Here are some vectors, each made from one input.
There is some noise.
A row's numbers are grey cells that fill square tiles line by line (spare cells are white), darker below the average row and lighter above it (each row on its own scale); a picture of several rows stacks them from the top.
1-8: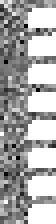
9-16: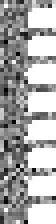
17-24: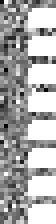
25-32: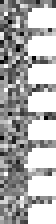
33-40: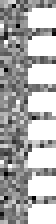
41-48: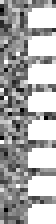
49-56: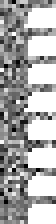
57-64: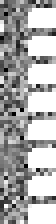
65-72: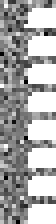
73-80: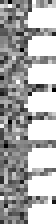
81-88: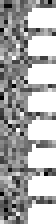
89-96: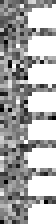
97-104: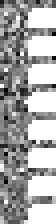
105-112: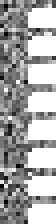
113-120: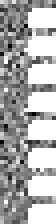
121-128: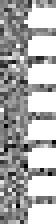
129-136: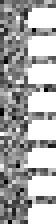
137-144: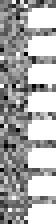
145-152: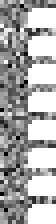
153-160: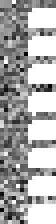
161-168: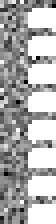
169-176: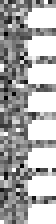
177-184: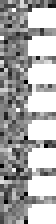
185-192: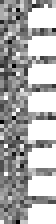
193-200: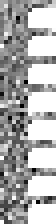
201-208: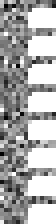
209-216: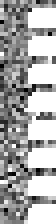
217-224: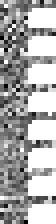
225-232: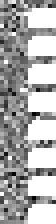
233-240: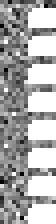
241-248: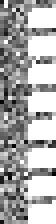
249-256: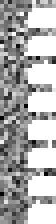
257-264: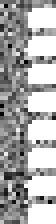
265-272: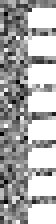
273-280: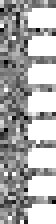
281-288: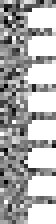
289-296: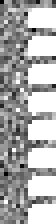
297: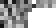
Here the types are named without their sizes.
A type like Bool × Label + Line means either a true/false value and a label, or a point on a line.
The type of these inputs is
Circle × Circle × Label + Unit.
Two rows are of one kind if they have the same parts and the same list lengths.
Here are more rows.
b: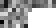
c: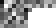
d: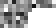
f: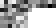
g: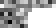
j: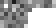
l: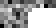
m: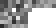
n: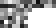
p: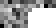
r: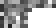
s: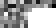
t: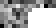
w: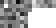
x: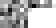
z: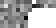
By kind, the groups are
b, c, d, f, g, j, m, n, r, s, w, x, z
l, p, t

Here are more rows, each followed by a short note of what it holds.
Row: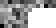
a fixed value
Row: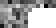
a fixed value
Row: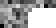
a fixed value
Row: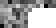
a fixed value
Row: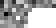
a point on each of two circles and a label
